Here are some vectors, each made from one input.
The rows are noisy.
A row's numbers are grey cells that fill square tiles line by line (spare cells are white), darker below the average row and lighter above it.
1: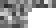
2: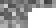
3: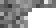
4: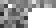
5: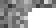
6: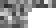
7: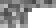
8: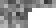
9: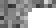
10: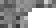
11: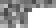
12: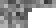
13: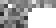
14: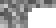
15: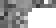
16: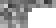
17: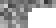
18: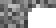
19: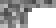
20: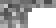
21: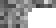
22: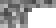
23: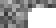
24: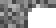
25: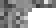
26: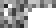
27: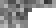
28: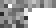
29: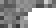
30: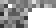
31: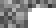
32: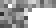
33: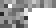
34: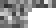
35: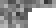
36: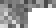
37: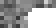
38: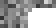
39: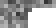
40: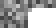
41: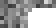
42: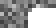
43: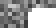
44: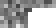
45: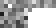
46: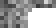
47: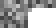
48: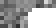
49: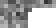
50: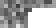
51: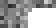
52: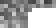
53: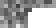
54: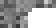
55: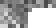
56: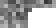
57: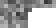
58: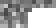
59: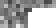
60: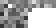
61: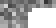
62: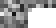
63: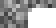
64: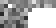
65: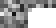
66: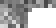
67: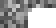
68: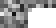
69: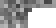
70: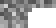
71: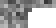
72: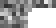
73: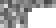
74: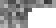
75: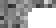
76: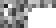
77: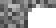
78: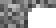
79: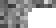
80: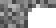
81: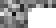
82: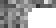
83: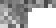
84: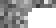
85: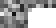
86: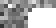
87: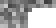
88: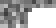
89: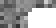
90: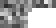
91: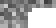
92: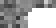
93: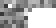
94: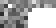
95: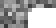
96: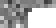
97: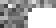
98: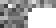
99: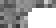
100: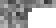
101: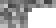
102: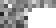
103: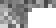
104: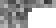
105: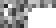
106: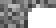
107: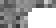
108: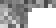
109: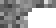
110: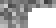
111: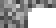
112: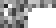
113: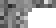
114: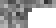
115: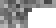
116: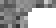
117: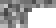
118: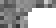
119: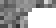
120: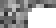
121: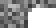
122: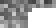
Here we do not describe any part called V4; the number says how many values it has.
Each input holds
a value of V4, together with a list of up to two points on a 7-point line.
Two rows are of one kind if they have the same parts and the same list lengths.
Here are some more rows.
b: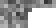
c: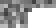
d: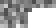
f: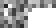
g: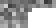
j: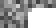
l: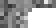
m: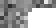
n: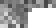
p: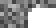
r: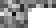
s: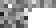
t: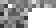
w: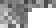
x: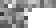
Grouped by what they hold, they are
b, p, t
c, d, g, j, l, m, s, x
f, n, r, w

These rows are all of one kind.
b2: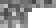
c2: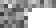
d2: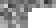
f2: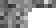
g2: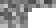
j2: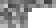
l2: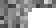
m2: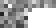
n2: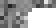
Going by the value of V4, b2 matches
d2, g2 and j2.
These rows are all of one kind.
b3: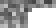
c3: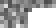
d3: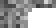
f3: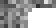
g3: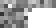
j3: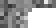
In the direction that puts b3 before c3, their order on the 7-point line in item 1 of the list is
f3, d3, b3, j3, g3, c3.
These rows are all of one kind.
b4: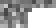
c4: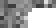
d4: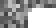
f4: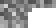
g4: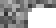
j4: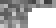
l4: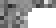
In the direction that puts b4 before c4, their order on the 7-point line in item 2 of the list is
j4, d4, f4, b4, g4, l4, c4.
